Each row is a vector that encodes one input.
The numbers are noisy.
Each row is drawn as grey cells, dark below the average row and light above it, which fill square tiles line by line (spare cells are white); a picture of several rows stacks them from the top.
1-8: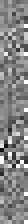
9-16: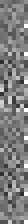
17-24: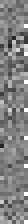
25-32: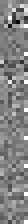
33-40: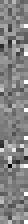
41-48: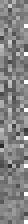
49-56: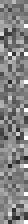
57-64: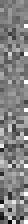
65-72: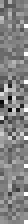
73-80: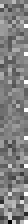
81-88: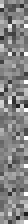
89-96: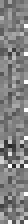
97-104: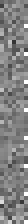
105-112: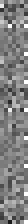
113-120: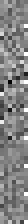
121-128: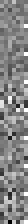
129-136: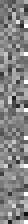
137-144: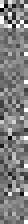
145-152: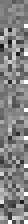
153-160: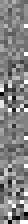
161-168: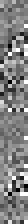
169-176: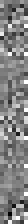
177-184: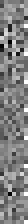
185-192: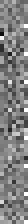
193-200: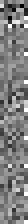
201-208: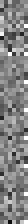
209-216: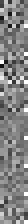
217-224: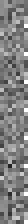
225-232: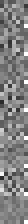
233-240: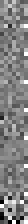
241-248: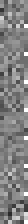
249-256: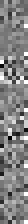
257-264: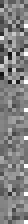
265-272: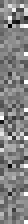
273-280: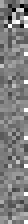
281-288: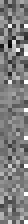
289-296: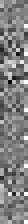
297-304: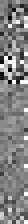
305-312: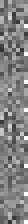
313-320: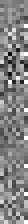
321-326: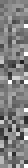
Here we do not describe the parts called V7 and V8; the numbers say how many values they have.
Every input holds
either a node of a 9-node tree and a value of V7, or a true/false value and a value of V8.
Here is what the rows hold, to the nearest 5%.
About 65% of them hold a node of a 9-node tree and a value of V7. The rest hold a true/false value and a value of V8.
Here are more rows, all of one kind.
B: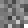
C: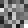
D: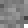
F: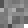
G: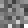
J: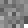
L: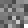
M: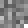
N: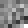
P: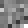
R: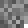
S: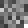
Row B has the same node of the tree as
G, L, R and S.
